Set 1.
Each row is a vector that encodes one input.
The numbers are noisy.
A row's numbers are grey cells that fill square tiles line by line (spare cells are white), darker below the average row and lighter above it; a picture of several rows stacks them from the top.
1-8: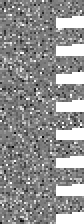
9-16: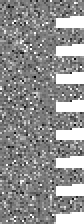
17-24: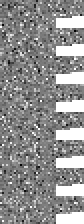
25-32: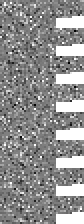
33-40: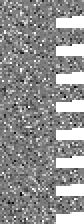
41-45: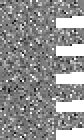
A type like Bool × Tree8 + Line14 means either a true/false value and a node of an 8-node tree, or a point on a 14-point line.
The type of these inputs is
Bool × Line6.
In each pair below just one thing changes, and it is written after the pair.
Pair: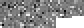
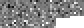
the true/false value
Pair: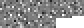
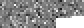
the true/false value
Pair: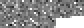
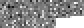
the place on the 6-point line
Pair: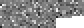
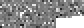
the place on the 6-point line
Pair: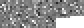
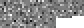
the true/false value
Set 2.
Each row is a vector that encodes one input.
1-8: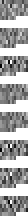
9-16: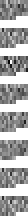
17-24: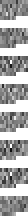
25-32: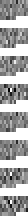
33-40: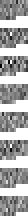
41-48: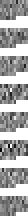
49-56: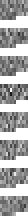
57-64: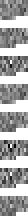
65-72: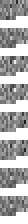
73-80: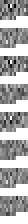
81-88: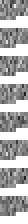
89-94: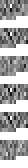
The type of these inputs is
Line6 + Line10.
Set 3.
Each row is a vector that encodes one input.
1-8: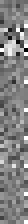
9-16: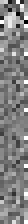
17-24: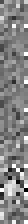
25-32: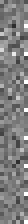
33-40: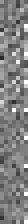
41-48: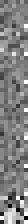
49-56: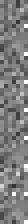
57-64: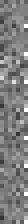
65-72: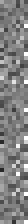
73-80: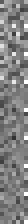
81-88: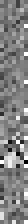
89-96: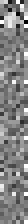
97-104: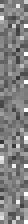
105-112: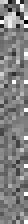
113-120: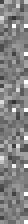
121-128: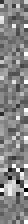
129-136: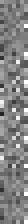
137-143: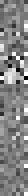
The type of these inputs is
Bool × Label9 + Unit.
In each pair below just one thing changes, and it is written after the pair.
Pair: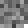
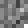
the label
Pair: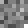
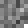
the label
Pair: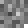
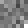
the label
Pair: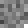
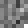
the label
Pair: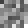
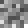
the label
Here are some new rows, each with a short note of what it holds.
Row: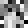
a fixed value
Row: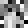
a fixed value
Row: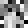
a fixed value
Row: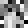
a fixed value
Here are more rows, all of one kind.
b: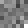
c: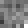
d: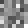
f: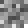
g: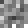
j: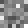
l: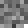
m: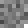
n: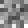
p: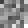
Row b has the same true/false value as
c, l and m.
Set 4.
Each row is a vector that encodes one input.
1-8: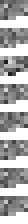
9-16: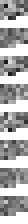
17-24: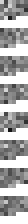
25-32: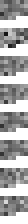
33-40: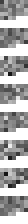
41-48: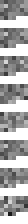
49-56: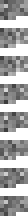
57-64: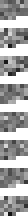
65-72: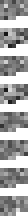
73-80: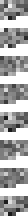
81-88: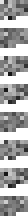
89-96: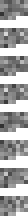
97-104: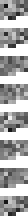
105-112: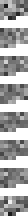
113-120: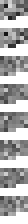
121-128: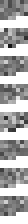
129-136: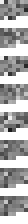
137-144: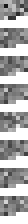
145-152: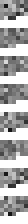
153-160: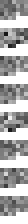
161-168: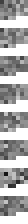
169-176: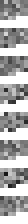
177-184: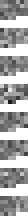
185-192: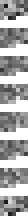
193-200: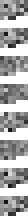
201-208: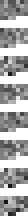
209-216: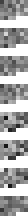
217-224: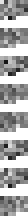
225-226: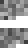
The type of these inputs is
Bool × Bool × Bool × Bool + Line8.
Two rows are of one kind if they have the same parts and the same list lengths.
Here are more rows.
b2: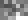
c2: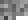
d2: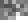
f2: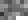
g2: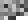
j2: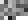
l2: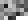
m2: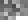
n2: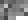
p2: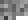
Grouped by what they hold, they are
b2, c2, d2, f2, m2, n2, p2
g2, j2, l2

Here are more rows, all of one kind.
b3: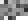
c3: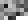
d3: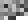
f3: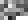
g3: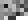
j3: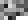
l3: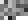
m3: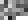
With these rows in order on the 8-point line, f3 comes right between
j3 and m3.
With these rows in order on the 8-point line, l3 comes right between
b3 and m3.
